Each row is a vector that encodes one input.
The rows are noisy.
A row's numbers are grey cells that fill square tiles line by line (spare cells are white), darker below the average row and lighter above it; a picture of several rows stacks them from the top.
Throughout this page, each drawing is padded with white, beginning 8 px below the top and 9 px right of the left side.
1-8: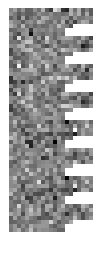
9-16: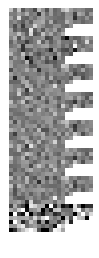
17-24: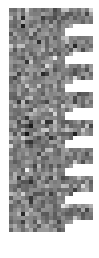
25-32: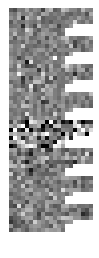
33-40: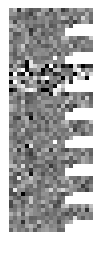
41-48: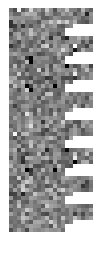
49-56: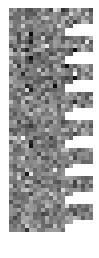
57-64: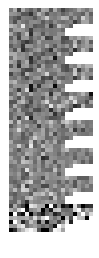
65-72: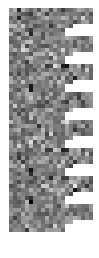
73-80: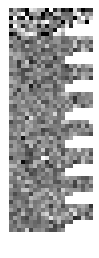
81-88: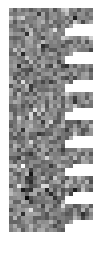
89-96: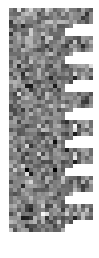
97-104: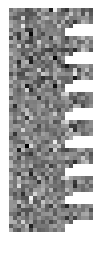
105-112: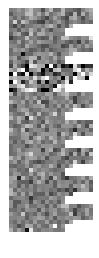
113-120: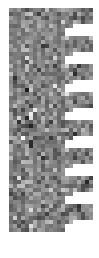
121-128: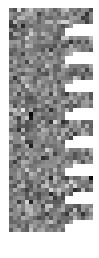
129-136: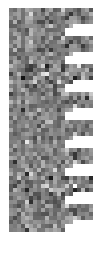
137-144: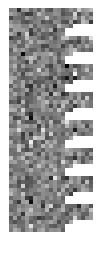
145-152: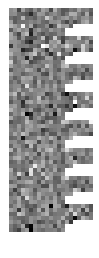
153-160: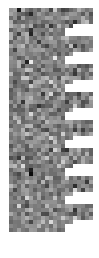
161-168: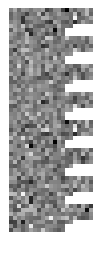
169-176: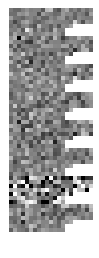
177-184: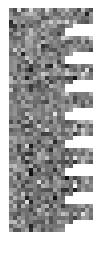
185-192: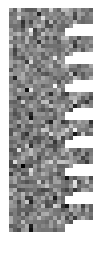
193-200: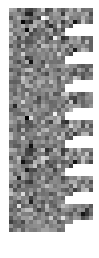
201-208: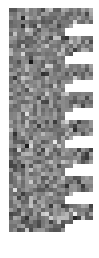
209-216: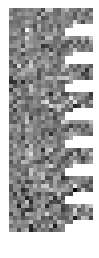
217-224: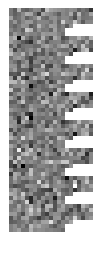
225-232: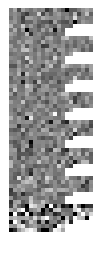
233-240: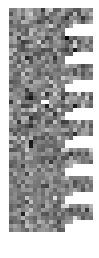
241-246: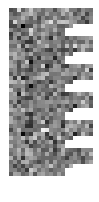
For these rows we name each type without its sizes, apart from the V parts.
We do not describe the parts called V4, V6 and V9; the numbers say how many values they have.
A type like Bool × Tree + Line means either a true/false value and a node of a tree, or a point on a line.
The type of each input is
(Bool × Bool × Bool × V9 + Tree × Tree × V4 × V6) × Tree + Unit.
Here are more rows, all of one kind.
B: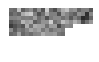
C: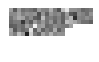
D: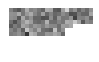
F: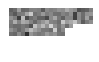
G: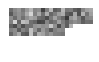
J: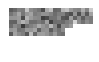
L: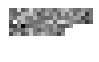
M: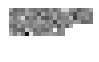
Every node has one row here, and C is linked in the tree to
M.
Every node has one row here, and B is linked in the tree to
F and L.
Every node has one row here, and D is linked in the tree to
F, J and M.
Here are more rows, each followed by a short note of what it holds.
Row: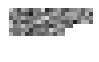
a node of each of three trees, a value of V4 and a value of V6
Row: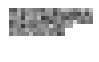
a node of a tree, three true/false values and a value of V9
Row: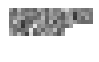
a node of a tree, three true/false values and a value of V9
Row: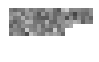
a node of a tree, three true/false values and a value of V9
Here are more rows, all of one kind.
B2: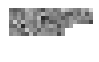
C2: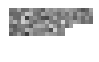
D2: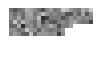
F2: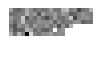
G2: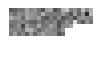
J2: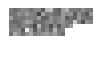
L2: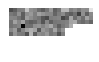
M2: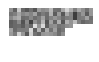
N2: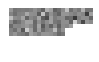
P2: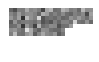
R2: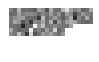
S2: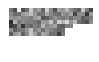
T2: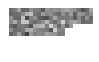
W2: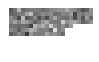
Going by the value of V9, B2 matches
C2, D2, F2 and T2.
